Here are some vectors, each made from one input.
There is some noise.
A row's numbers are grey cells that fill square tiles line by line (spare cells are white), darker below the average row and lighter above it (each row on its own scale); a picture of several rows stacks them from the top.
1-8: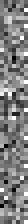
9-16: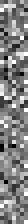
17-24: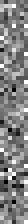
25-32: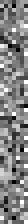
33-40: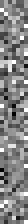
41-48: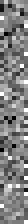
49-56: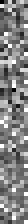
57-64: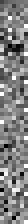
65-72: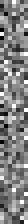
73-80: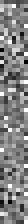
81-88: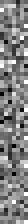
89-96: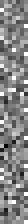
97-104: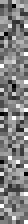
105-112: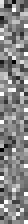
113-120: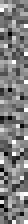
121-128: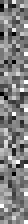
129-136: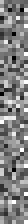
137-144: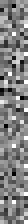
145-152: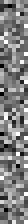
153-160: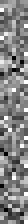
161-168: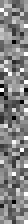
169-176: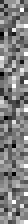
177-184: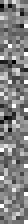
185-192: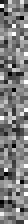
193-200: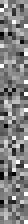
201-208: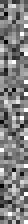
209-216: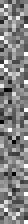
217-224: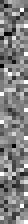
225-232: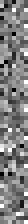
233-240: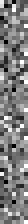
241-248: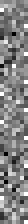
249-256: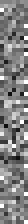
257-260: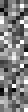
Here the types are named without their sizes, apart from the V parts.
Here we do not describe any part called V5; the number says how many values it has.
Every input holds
a point on a line, together with either a point on a line, or a value of V5.
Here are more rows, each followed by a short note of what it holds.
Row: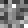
a point on each of two lines
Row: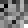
a point on each of two lines
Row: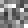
a point on each of two lines
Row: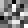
a point on a line and a value of V5
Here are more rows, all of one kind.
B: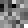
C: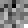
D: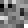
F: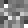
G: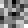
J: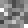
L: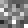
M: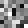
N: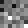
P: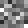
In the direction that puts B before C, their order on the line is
D, B, C, N, G, F, M, P, J, L.
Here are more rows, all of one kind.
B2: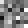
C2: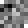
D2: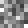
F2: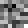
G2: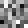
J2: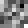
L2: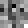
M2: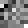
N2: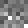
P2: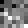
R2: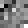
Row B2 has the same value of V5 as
D2 and F2.
